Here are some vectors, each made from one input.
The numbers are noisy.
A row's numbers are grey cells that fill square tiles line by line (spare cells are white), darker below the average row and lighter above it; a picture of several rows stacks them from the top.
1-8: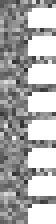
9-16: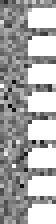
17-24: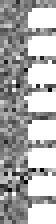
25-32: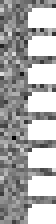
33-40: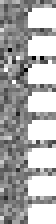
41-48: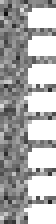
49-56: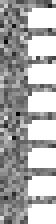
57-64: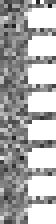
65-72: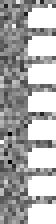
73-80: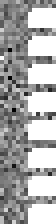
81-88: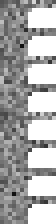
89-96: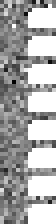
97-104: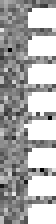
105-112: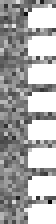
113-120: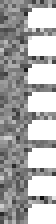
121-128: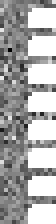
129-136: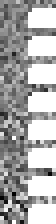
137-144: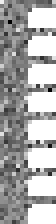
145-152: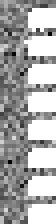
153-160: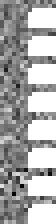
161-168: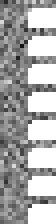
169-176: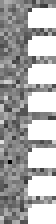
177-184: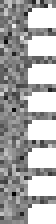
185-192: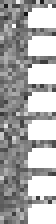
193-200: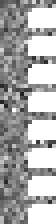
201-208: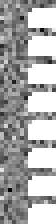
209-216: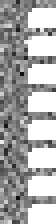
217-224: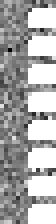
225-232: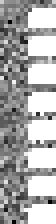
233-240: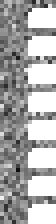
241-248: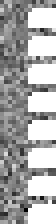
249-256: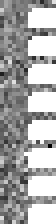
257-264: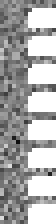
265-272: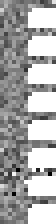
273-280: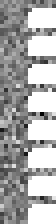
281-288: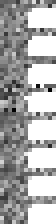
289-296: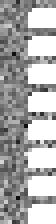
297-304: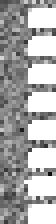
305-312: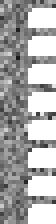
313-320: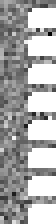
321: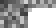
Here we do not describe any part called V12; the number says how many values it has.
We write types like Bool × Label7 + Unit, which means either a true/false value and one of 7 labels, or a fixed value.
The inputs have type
Bool × Label7 + V12.
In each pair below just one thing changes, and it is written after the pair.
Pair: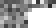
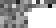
the true/false value
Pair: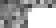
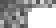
the label
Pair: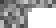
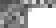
the label
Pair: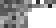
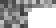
the true/false value
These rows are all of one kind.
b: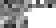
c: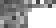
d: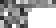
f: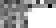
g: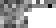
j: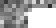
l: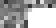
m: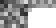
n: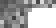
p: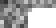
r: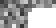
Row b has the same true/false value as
d and l.
